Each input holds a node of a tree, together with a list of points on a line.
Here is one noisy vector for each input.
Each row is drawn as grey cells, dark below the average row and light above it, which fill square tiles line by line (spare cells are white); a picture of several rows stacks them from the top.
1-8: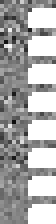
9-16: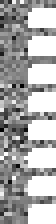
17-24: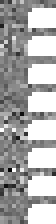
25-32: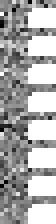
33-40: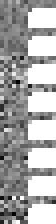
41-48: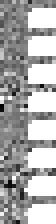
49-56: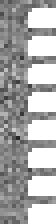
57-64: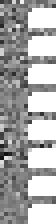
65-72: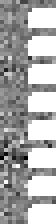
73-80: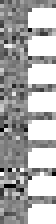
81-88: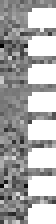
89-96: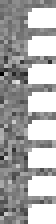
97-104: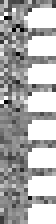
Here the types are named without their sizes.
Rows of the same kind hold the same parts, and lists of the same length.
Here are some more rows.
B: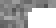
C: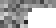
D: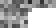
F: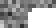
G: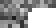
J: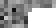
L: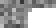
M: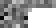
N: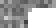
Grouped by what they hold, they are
B, M
C, G, J, L, N
D, F

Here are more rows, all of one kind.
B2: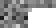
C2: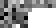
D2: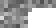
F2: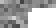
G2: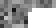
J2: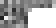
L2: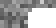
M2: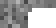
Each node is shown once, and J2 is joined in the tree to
D2 and G2.
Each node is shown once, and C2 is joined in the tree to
D2 and M2.
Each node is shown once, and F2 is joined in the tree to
L2.
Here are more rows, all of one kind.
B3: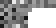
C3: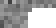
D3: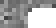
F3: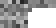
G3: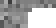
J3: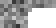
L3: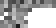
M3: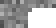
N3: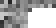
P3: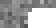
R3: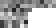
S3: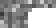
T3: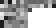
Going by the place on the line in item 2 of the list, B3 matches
F3, J3 and S3.
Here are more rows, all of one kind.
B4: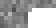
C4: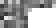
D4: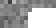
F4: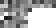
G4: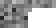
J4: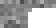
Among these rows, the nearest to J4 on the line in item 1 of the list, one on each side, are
B4 and G4.
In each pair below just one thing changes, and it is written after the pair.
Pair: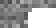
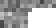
the place on the line in item 2 of the list
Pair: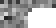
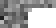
the place on the line in item 2 of the list
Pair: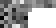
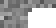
the node of the tree
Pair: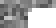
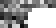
the node of the tree
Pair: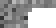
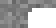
the node of the tree
